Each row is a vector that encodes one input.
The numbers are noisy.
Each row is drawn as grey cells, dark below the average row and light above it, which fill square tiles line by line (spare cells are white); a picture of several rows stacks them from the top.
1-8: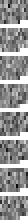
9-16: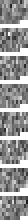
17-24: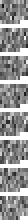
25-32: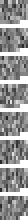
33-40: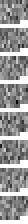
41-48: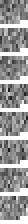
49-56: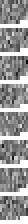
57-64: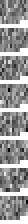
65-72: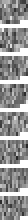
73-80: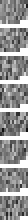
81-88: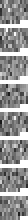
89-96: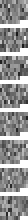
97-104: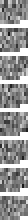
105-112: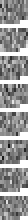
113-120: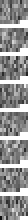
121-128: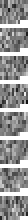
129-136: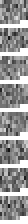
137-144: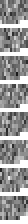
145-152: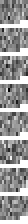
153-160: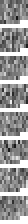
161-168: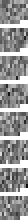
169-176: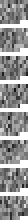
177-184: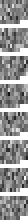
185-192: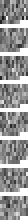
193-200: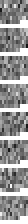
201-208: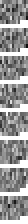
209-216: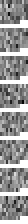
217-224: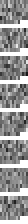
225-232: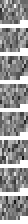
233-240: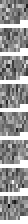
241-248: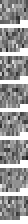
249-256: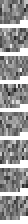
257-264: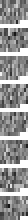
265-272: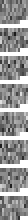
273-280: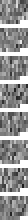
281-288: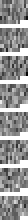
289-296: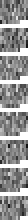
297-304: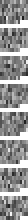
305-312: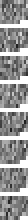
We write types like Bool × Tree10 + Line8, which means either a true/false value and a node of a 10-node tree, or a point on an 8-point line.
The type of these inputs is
Bool × Circle11 × (Tree20 + Unit).
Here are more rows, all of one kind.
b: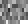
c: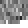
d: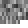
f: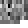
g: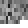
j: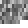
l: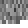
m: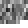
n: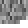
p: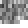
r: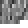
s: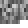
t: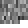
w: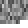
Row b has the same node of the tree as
j, n, p and w.
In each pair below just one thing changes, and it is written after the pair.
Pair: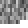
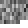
the place on the 11-point circle
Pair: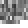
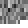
the place on the 11-point circle
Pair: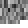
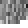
the true/false value
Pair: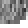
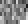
the place on the 11-point circle
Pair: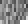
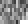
the place on the 11-point circle
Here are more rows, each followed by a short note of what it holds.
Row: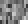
a point on an 11-point circle, a node of a 20-node tree and a true/false value
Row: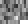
a point on an 11-point circle, a node of a 20-node tree and a true/false value
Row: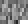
a point on an 11-point circle, a node of a 20-node tree and a true/false value
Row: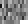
a point on an 11-point circle and a true/false value
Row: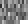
a point on an 11-point circle and a true/false value
